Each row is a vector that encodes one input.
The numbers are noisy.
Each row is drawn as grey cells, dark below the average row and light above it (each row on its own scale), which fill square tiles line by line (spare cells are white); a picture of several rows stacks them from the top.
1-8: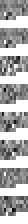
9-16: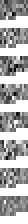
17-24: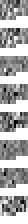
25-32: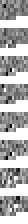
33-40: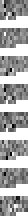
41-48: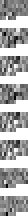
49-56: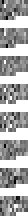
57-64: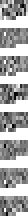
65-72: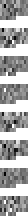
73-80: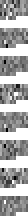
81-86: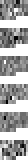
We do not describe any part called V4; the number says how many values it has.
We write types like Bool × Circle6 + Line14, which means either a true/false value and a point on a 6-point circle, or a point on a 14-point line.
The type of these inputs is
List2(Bool × V4).
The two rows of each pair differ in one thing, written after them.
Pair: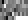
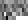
the value of V4 in item 1 of the list
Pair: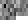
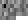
the value of V4 in item 1 of the list
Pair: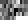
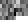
the true/false value in item 2 of the list
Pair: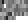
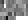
the true/false value in item 2 of the list
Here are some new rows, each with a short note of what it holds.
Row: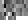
a list of one item
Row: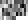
the empty list
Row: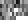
a list of one item
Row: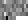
a list of two items
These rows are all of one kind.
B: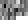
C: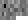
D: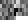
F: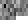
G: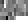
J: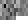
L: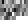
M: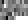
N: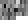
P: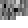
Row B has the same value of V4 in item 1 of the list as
L, N and P.
